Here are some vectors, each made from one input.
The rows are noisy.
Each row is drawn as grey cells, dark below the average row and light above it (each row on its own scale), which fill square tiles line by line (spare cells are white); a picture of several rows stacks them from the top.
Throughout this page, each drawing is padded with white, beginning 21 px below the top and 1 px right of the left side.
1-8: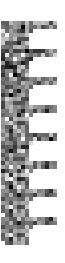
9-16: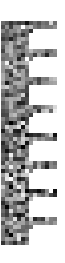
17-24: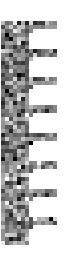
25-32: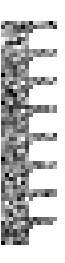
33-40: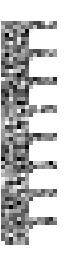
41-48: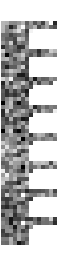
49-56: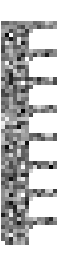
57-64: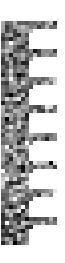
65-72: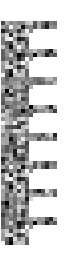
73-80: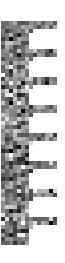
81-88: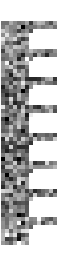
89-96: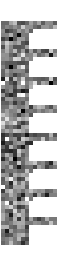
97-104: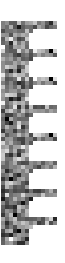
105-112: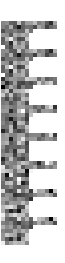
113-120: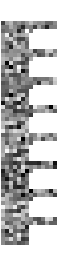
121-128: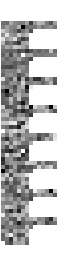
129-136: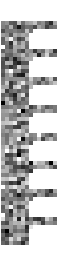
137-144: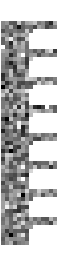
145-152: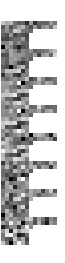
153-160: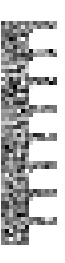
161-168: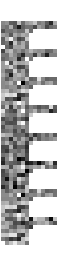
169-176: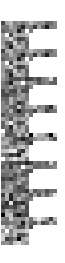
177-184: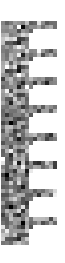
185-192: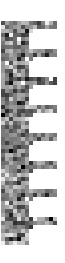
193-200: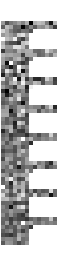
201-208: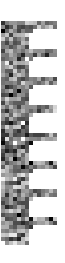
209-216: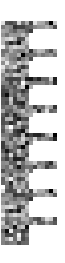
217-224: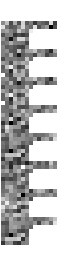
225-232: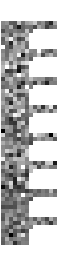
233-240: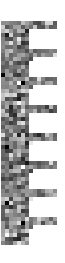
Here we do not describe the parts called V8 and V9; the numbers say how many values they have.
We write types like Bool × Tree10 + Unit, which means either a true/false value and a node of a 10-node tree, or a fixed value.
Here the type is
Bool × Label4 × V8 × V9 + List2(Line4).
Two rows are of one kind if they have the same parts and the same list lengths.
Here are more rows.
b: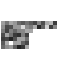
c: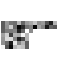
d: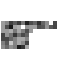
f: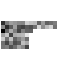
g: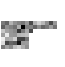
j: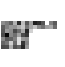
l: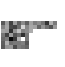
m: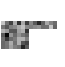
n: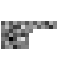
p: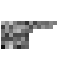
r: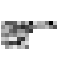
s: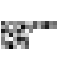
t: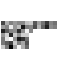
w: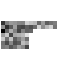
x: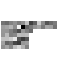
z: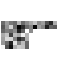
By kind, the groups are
b, d, j, l, m, n, p
c, s, t, z
f, w
g, r, x

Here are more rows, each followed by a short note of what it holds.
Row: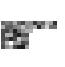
one of 4 labels, a true/false value, a value of V8 and a value of V9
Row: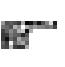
one of 4 labels, a true/false value, a value of V8 and a value of V9
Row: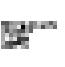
a list of two items
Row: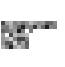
a list of one item
